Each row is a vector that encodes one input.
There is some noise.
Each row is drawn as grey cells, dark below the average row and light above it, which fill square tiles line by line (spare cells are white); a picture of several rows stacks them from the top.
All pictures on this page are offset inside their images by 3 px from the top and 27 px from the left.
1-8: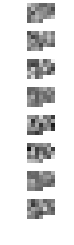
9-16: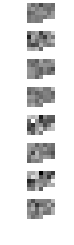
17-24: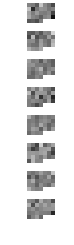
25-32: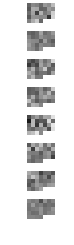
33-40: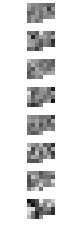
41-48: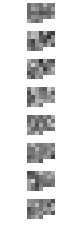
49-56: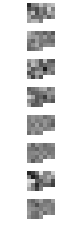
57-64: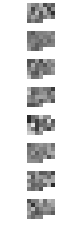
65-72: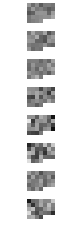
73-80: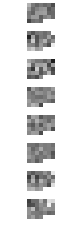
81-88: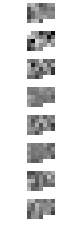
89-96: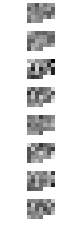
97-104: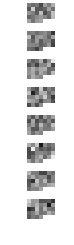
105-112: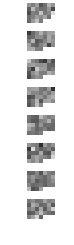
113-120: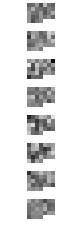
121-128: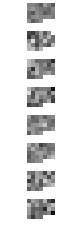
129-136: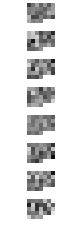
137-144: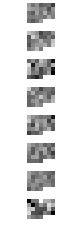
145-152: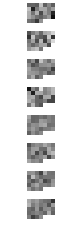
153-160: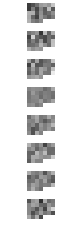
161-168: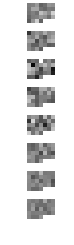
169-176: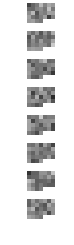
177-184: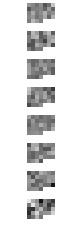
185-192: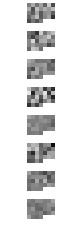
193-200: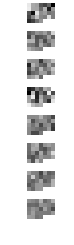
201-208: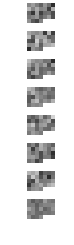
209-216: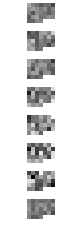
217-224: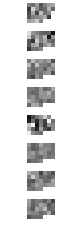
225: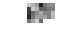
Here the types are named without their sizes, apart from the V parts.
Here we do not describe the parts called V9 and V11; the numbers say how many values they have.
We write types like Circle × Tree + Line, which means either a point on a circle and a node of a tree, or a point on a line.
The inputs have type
(Circle + Line) × V9 + V11.
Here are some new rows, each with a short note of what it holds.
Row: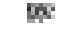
a value of V11
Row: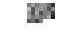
a point on a circle and a value of V9
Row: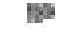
a point on a line and a value of V9
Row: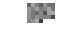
a value of V11
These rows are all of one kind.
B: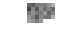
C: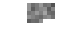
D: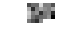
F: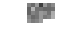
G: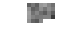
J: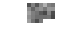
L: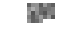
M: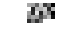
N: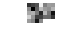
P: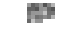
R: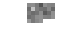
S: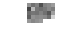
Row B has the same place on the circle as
G, J, N and R.
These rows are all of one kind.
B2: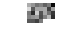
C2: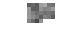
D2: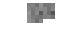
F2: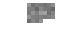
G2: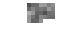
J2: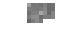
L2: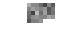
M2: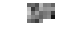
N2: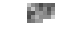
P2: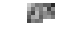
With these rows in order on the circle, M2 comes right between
B2 and L2.
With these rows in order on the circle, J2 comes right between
F2 and P2.
